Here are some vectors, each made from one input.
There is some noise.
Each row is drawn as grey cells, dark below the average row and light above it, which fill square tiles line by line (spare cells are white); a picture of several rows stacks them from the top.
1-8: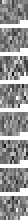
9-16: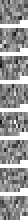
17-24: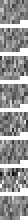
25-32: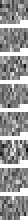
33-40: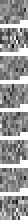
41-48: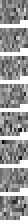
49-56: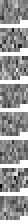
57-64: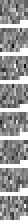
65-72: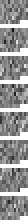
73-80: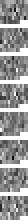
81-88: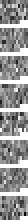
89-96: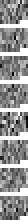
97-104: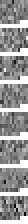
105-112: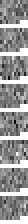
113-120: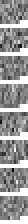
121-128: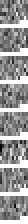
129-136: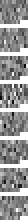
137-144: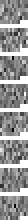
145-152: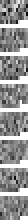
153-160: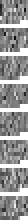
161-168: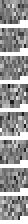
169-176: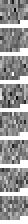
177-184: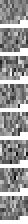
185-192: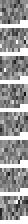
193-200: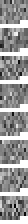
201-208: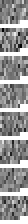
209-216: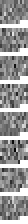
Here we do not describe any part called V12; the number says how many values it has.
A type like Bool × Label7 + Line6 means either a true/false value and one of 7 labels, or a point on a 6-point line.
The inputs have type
(Bool × Bool × Bool + V12) × Tree9.
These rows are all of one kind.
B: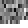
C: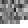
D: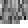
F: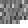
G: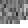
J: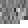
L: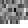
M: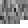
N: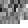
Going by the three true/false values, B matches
C, L and N.
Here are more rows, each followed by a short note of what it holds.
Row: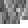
a node of a 9-node tree and three true/false values
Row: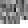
a node of a 9-node tree and three true/false values
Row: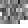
a node of a 9-node tree and three true/false values
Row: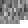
a node of a 9-node tree and a value of V12
